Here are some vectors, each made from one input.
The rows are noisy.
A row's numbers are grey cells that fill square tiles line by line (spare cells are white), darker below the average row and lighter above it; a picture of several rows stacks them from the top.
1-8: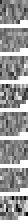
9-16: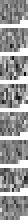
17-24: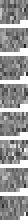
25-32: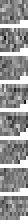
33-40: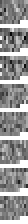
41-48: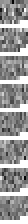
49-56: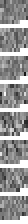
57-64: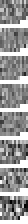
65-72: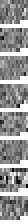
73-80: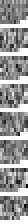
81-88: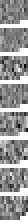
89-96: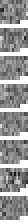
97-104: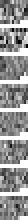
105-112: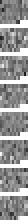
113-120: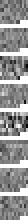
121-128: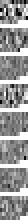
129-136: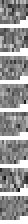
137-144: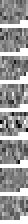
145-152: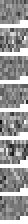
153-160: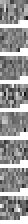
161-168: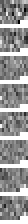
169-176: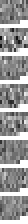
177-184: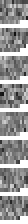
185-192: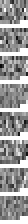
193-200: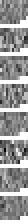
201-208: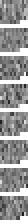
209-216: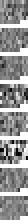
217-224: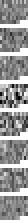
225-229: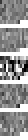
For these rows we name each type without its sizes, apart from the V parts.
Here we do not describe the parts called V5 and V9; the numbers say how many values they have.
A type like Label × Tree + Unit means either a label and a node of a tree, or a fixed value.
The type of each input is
(Bool × Bool × Bool + V9) × Label × (Line + V5).
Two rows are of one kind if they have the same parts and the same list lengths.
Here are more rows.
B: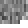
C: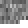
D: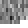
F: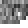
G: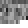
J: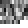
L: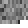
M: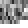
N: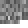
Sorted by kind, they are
B, L
C, G, J
D, M, N
F

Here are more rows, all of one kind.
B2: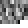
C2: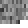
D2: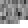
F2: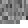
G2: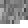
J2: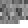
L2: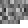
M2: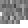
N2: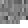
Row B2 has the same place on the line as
F2, G2 and N2.
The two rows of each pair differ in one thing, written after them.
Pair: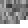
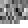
the label
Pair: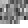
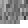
the place on the line
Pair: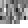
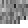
the value of V9
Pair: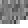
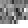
the value of V9
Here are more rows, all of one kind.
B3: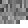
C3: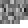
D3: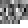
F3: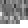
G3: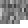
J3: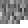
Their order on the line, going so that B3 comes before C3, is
F3, J3, G3, D3, B3, C3.
